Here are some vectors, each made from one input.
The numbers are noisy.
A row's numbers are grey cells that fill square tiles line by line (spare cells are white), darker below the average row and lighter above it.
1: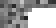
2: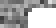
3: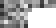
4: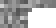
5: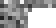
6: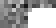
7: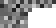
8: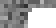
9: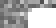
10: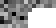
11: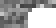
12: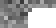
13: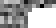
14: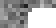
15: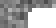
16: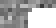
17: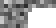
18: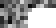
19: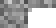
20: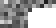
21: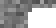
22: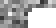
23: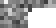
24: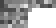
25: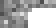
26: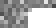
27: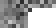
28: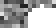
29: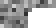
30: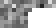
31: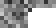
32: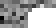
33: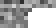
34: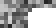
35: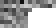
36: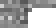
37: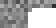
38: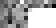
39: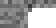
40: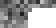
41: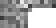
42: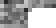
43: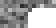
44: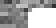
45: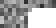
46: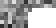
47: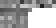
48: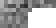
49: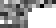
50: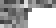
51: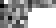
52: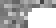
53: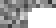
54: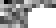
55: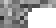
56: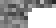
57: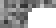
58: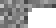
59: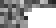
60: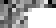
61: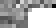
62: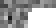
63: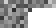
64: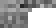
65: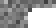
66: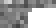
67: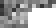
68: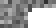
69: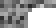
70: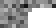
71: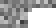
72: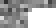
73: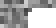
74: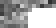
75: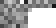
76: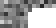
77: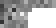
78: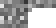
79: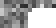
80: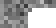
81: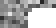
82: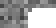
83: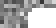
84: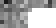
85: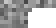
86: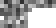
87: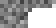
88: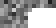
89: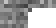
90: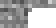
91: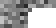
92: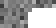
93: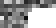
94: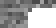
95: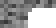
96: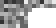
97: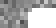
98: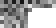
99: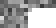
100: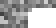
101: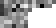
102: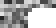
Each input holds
a true/false value, together with either a point on a 4-point line, or a point on a 5-point line.
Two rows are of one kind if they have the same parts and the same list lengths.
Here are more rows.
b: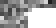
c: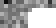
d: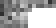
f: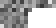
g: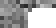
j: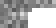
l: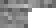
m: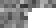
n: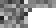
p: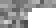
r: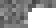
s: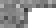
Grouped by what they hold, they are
b, c, d, f, j, l, p, s
g, m, n, r

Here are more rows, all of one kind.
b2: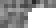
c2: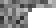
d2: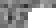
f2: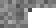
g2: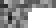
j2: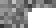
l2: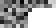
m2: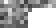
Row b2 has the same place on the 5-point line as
c2 and j2.
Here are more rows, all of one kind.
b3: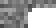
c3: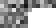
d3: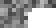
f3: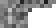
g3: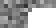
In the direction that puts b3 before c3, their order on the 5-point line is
g3, d3, b3, f3, c3.
